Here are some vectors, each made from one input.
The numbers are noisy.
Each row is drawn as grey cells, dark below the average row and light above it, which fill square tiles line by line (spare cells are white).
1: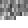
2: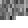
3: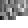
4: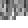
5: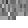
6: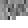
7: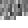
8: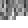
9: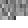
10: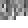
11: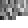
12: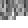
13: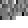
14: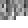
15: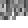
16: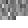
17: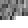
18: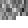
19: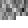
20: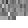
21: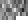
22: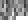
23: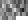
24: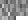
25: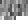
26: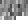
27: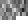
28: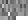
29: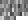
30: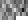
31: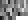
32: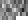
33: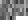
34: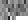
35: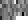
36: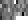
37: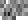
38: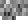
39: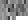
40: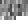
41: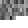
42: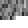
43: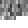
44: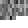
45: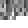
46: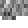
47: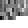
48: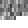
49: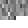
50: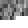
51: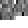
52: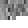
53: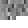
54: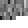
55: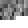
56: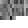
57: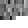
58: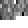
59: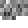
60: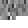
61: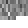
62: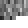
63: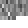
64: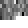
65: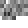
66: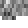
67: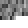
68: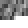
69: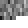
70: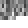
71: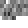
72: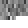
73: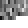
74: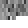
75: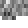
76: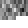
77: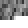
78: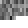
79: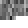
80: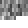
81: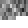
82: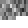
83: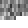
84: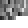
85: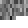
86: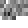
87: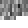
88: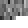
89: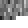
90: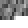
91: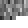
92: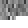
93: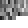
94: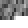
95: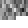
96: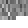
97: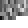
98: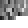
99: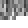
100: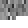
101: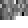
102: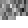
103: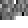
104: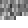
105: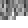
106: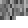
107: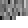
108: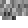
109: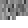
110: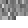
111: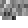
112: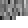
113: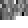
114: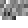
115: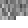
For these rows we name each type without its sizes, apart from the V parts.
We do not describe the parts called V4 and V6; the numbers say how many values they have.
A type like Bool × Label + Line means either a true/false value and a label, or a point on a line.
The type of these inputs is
Bool × (Line + V6) × V4.
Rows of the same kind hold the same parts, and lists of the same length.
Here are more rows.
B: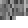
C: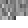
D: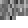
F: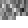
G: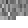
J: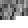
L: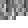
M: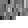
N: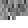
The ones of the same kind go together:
B, D, J, M
C, F, G, L, N

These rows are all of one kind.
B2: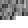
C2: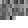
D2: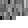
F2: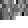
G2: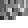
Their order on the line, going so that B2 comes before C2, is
F2, B2, C2, D2, G2.
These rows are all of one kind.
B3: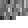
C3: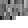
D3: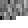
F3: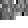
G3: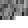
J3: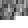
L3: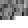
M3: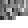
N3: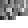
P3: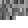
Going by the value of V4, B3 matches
F3, J3 and N3.
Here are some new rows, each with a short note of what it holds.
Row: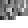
a point on a line, a true/false value and a value of V4
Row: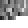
a point on a line, a true/false value and a value of V4
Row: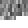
a true/false value, a value of V4 and a value of V6
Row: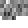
a true/false value, a value of V4 and a value of V6
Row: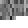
a point on a line, a true/false value and a value of V4
